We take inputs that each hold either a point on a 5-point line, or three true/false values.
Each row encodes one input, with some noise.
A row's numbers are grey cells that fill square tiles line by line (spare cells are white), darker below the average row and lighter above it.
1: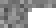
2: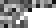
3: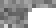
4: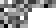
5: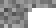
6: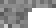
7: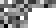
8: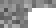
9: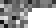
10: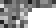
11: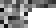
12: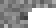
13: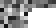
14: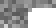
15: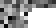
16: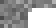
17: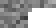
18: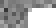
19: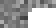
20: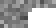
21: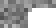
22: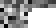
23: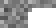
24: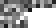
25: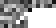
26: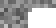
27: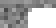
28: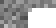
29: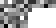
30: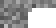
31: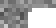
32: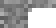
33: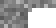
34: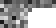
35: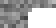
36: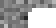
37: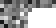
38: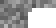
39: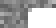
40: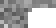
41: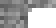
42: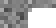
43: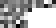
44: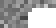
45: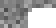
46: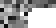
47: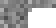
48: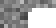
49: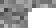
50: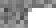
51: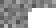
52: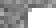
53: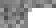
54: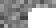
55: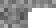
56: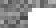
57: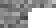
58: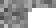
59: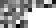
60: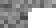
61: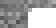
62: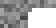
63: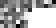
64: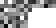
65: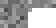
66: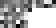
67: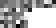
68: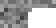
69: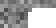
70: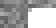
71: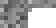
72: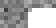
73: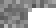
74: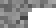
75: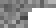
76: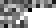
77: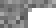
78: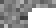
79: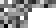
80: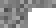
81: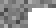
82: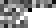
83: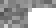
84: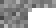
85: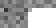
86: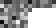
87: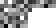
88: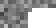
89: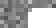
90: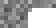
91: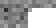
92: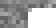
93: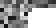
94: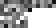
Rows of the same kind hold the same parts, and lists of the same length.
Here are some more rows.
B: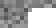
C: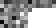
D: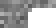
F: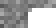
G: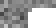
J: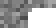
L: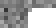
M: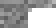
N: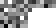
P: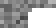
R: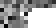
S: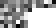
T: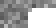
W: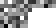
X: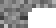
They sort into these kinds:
B, D, F, G, J, L, M, P, T, X
C, N, R, S, W

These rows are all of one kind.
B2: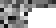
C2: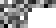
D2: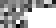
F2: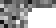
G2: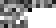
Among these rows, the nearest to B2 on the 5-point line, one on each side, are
C2 and F2.
